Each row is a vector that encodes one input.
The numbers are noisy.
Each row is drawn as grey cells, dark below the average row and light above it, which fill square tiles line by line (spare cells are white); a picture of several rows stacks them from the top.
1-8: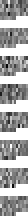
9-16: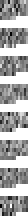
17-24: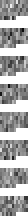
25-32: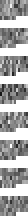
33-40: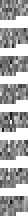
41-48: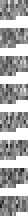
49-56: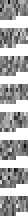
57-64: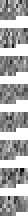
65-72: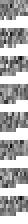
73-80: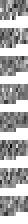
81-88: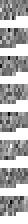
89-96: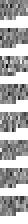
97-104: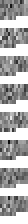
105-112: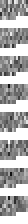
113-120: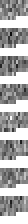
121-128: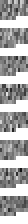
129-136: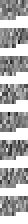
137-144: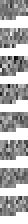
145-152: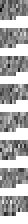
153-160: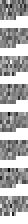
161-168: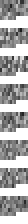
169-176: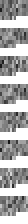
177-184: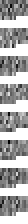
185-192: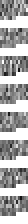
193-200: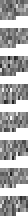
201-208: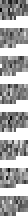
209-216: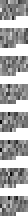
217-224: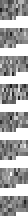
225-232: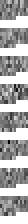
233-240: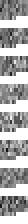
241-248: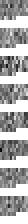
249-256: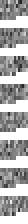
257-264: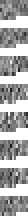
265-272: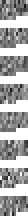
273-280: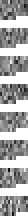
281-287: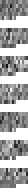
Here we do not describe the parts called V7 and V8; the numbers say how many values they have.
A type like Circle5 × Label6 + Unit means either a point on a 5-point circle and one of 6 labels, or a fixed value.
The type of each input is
Bool × Circle9 × V7 × V8.
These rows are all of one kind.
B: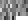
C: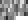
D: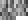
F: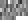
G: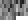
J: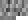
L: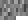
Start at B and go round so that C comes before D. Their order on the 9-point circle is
B, J, C, L, D, F, G.
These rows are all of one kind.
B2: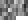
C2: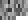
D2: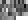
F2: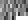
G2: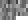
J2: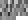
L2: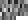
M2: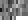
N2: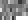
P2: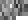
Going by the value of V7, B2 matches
C2, L2, M2 and N2.
